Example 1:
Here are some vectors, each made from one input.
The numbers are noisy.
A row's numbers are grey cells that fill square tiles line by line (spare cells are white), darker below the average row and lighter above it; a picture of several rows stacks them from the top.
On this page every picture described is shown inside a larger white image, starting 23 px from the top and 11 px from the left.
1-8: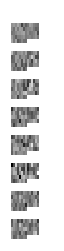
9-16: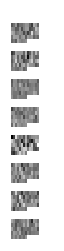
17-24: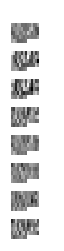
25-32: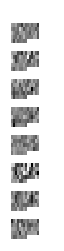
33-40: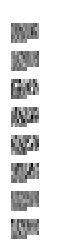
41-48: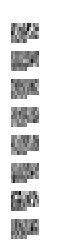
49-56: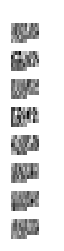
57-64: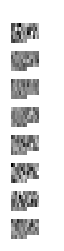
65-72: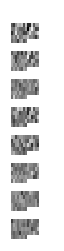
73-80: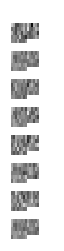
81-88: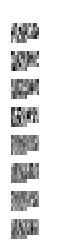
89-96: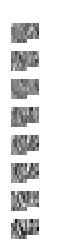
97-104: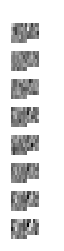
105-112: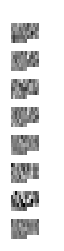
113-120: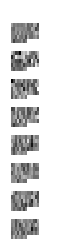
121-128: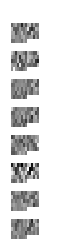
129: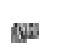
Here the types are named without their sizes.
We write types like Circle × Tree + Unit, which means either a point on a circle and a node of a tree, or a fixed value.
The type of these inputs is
Bool × Tree + Unit.
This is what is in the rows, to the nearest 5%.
About 5% of them hold a fixed value. The rest hold a node of a tree and a true/false value.
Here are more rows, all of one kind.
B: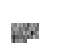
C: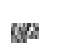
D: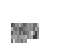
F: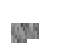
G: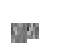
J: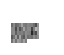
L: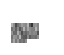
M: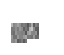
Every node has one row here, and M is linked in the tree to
F.
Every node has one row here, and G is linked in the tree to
D, J and L.
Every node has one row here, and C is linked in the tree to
L.
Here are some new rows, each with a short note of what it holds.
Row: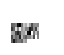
a fixed value
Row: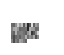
a node of a tree and a true/false value
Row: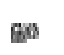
a fixed value
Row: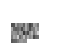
a node of a tree and a true/false value
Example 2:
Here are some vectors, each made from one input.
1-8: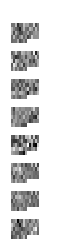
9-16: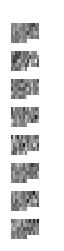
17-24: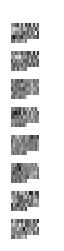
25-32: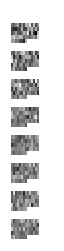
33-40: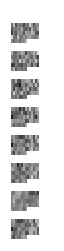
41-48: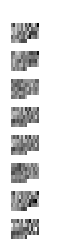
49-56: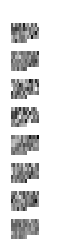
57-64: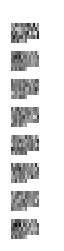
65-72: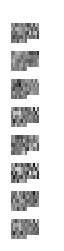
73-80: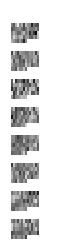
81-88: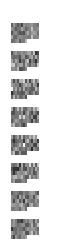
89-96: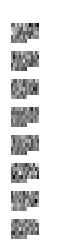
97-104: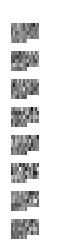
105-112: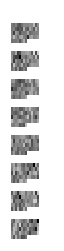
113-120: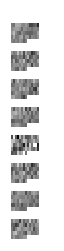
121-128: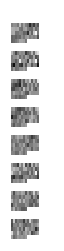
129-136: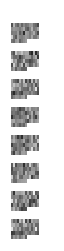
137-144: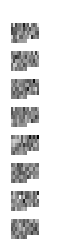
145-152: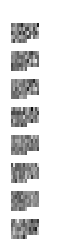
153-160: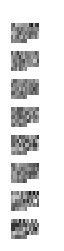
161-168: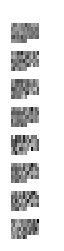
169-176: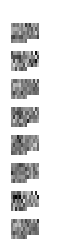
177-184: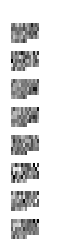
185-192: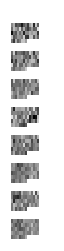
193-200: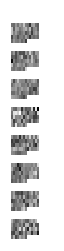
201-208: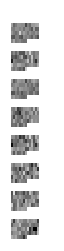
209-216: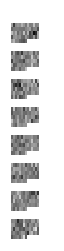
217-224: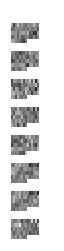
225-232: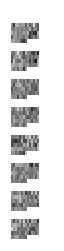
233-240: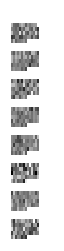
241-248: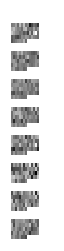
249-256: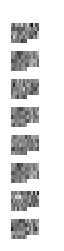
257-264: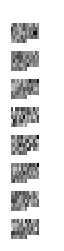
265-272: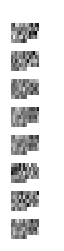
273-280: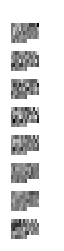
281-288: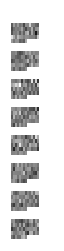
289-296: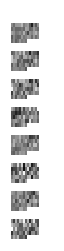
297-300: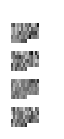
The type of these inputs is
Line8 + Line10.
